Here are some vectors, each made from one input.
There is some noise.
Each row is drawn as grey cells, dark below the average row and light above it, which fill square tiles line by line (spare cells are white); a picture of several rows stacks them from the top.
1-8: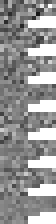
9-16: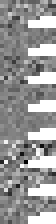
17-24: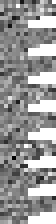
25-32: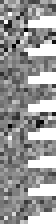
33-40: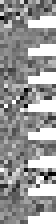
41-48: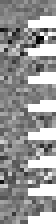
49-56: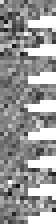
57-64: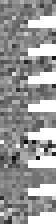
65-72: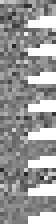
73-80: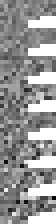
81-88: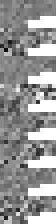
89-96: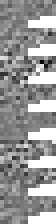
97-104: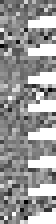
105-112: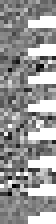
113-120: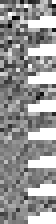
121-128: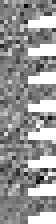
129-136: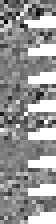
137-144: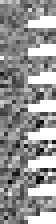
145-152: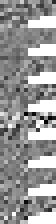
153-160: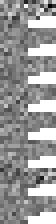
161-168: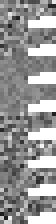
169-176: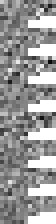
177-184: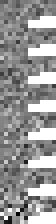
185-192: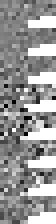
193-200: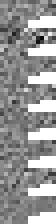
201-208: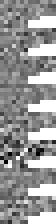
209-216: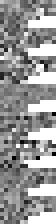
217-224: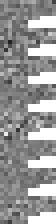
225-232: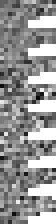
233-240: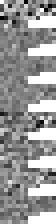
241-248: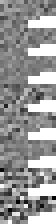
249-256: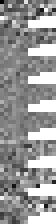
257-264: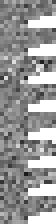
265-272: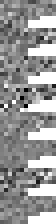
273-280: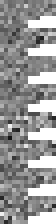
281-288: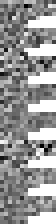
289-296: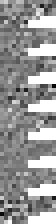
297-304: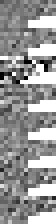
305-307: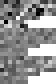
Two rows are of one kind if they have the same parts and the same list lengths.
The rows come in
3 kinds.
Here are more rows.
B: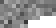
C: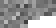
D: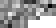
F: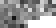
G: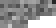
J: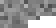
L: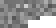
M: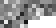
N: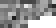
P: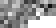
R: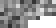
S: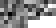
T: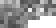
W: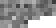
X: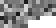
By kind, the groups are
B, D, M, N, P, X
C, G, J, L, W
F, R, S, T

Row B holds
a point on an 11-point circle, one of 6 labels and a true/false value.
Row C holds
a point on a 10-point line and a true/false value.
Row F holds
a point on a 5-point line.
